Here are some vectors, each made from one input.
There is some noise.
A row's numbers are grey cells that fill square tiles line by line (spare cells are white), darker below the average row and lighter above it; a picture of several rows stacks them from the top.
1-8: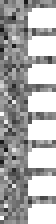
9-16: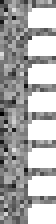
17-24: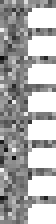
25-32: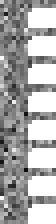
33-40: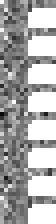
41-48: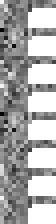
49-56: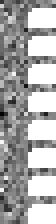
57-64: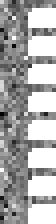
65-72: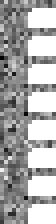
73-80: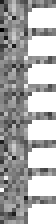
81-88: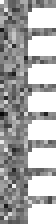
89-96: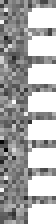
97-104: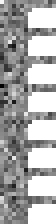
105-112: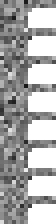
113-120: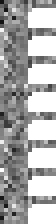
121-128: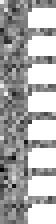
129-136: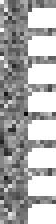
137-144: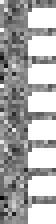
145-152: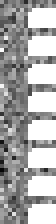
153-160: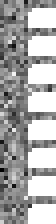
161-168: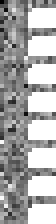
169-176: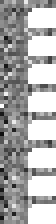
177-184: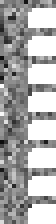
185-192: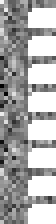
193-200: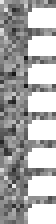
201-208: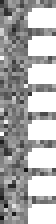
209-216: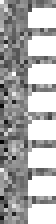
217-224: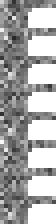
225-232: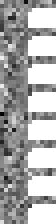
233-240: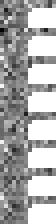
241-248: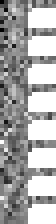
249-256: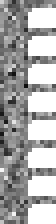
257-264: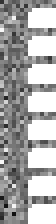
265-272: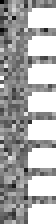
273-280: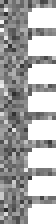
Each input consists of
a true/false value, together with either one of 5 labels, or a point on a 9-point line.
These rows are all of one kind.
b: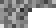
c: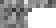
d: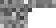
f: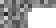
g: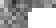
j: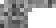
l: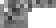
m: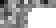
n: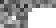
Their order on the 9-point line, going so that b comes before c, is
n, g, b, d, l, c, j, f, m.
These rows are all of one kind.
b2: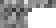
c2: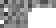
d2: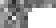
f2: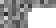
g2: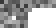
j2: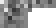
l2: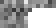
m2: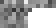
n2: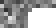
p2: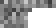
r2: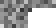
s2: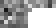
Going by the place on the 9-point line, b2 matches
l2 and m2.
